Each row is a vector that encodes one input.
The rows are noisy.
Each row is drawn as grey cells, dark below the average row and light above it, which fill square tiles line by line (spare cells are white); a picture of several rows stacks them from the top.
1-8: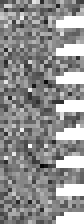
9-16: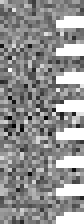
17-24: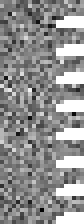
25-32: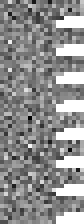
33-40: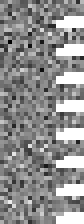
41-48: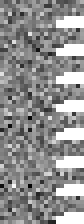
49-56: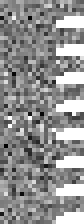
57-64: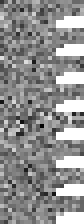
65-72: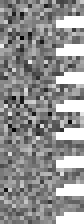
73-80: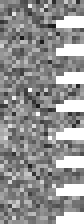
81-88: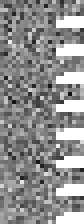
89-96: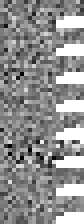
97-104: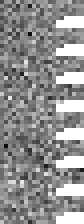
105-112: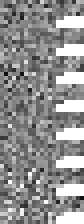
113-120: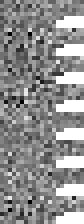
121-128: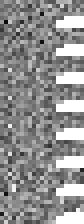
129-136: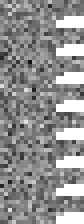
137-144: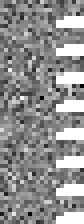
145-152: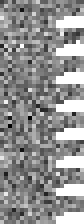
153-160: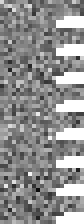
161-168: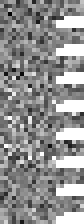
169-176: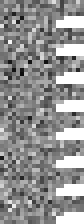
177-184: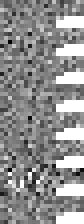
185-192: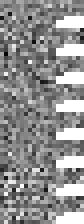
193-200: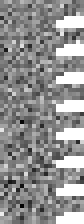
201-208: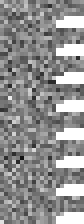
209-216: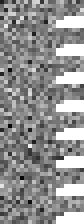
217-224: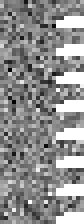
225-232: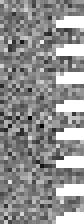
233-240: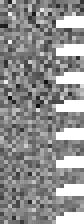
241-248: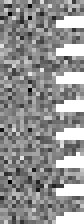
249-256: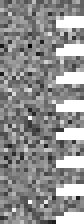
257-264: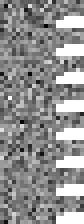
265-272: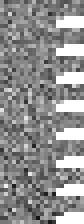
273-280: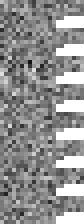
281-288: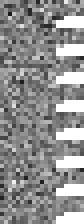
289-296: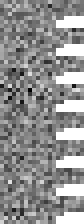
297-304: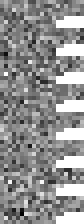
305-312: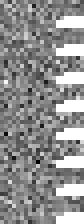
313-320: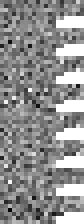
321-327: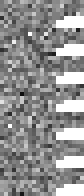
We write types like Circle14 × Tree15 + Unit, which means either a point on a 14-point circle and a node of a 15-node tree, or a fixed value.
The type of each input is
(Circle6 + Unit) × Line7 + Line15 + Tree8.
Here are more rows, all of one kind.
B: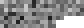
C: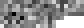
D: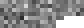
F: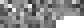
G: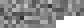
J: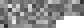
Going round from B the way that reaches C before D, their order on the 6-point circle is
B, C, J, G, D, F.
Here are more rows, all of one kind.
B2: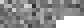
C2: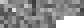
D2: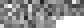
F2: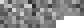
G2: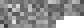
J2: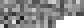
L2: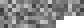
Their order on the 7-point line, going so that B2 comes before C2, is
L2, B2, F2, C2, J2, D2, G2.
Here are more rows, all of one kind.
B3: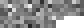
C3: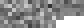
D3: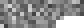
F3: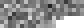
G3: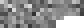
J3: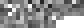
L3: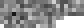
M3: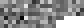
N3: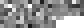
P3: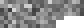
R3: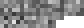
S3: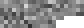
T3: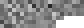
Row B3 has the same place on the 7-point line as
D3, G3, N3 and S3.
